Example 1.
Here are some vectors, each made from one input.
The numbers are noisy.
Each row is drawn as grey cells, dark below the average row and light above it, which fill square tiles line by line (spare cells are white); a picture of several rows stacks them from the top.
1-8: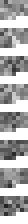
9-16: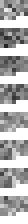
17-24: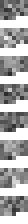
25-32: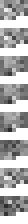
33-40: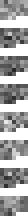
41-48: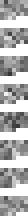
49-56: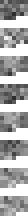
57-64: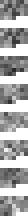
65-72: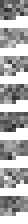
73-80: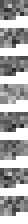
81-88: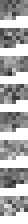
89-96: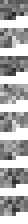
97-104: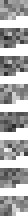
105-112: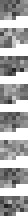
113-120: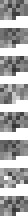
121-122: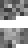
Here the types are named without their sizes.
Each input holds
three true/false values.
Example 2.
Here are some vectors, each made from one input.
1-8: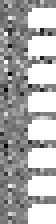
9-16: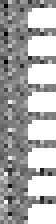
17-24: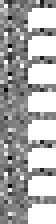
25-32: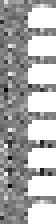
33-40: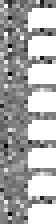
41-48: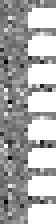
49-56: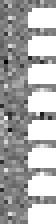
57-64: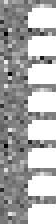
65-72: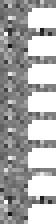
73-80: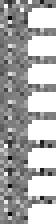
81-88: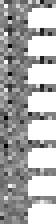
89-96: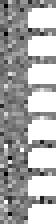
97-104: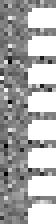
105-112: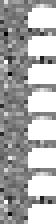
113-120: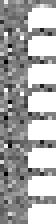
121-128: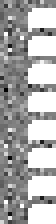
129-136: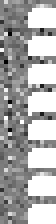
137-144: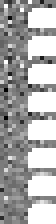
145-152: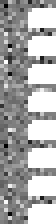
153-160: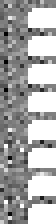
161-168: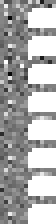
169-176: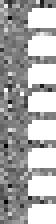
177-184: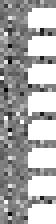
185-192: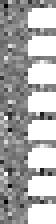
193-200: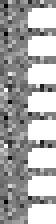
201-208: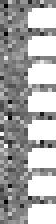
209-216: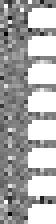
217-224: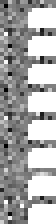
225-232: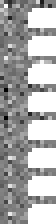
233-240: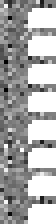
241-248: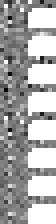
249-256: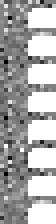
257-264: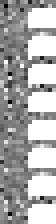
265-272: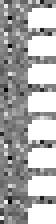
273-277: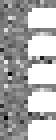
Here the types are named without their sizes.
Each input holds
a point on a line.
